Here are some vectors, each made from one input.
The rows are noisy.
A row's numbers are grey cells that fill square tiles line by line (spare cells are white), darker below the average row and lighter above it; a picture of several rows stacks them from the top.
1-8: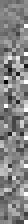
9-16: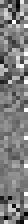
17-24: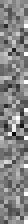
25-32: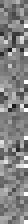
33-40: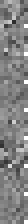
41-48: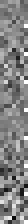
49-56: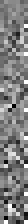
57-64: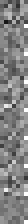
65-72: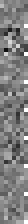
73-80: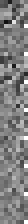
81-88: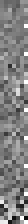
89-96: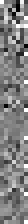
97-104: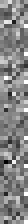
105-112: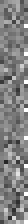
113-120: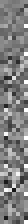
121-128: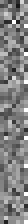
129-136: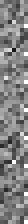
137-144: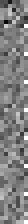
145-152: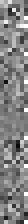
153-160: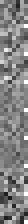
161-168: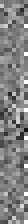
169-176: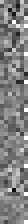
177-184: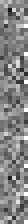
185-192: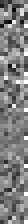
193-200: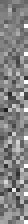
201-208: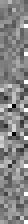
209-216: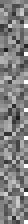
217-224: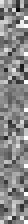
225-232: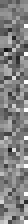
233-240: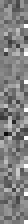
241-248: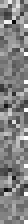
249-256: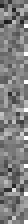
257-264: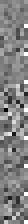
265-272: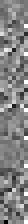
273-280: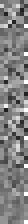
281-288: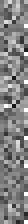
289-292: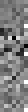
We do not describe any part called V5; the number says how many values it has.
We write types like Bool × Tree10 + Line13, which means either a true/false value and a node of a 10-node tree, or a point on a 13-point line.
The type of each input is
Line8 × (List2(V5) + Tree10).
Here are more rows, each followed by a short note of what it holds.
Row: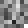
a point on an 8-point line, together with the empty list
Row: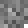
a point on an 8-point line and a node of a 10-node tree
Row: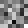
a point on an 8-point line, together with the empty list
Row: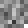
a point on an 8-point line, together with a list of two items
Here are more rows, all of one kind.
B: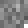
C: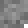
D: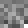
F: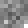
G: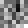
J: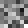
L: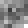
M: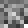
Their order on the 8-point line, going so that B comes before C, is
L, G, F, B, J, C, M, D.
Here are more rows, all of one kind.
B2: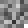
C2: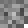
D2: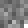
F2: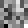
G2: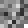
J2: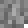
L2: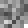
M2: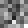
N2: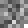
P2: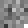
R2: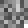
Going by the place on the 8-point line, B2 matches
D2 and R2.
